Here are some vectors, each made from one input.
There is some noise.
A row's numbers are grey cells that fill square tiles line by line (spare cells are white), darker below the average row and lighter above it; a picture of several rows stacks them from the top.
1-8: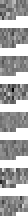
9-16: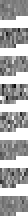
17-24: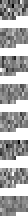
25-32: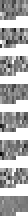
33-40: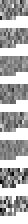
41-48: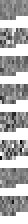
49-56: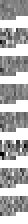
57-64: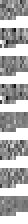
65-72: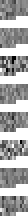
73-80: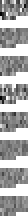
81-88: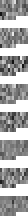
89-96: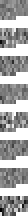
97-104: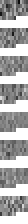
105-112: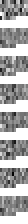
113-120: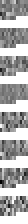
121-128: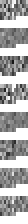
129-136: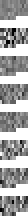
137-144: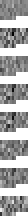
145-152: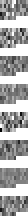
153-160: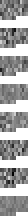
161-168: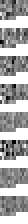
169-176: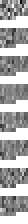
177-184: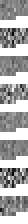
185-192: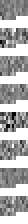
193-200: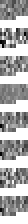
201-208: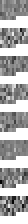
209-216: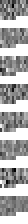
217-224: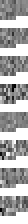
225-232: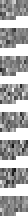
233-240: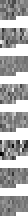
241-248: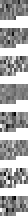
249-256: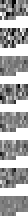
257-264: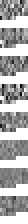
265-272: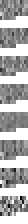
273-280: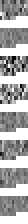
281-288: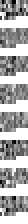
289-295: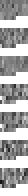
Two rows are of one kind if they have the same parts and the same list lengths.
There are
2 kinds of row.
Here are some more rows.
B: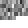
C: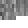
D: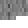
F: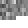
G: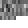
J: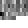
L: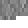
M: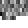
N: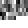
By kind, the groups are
B, C, D, F, J, L, M
G, N

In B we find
a point on an 11-point circle and three true/false values.
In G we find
a fixed value.
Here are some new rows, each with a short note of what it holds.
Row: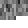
a fixed value
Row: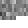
a point on an 11-point circle and three true/false values
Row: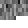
a fixed value
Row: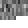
a fixed value
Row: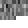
a fixed value
